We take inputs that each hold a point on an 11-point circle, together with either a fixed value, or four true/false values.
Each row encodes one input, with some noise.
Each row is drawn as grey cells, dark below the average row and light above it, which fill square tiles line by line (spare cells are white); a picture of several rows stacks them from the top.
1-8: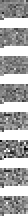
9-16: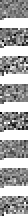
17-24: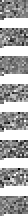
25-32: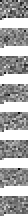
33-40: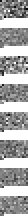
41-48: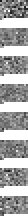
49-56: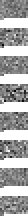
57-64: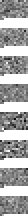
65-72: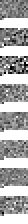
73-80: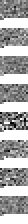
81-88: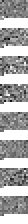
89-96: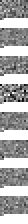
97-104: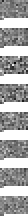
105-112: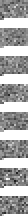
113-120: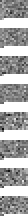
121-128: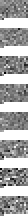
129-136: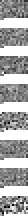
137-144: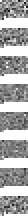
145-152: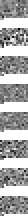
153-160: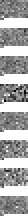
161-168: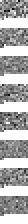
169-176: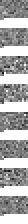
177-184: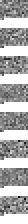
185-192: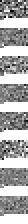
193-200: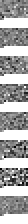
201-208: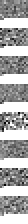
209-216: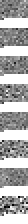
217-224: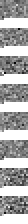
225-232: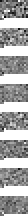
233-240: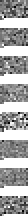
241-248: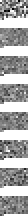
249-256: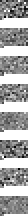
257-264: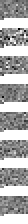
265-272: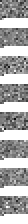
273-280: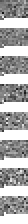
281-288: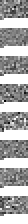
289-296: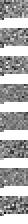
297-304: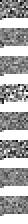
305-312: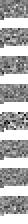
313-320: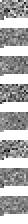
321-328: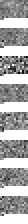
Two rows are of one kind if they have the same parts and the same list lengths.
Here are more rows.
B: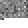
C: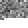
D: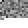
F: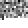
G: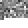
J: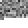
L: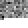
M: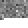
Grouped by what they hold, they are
B, C, D, G, J, M
F, L

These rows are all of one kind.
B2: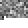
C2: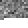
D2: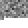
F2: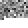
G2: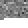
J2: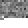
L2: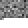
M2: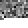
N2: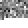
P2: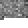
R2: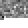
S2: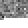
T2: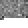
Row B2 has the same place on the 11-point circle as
L2, P2 and T2.
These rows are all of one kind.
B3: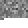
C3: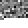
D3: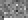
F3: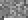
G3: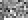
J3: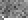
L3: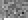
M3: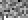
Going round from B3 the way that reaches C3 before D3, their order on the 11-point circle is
B3, J3, C3, G3, F3, D3, M3, L3.
